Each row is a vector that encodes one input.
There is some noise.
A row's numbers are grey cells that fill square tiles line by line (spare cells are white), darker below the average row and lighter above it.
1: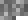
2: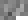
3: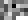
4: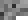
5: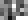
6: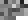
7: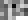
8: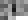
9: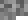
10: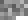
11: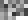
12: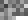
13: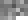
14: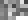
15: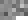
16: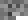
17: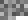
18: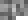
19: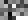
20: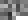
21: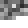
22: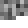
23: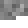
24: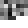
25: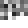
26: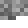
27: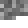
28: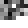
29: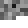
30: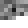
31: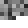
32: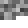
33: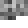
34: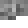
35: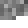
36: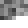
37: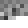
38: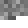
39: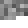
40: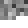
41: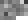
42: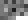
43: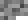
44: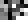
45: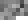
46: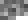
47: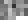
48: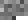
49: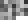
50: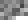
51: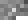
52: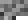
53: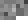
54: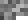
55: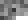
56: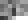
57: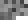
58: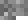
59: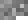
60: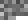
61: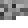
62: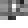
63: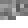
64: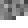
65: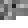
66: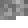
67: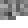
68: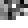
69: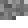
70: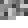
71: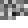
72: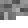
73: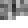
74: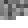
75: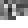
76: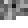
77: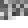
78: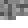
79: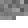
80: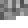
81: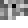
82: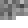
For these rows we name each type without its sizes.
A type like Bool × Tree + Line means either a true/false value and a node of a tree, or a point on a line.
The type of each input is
Bool × Line + Circle.
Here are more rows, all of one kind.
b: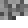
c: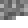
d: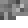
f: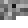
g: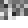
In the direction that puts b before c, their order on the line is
d, f, b, c, g.
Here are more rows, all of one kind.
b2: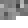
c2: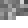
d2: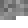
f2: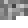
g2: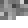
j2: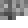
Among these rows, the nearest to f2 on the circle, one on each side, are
b2 and d2.
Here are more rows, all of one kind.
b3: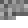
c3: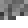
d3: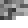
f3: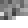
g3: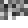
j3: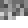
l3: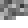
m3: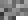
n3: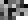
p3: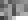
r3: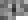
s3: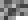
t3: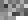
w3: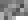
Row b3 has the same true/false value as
c3, g3, m3 and t3.
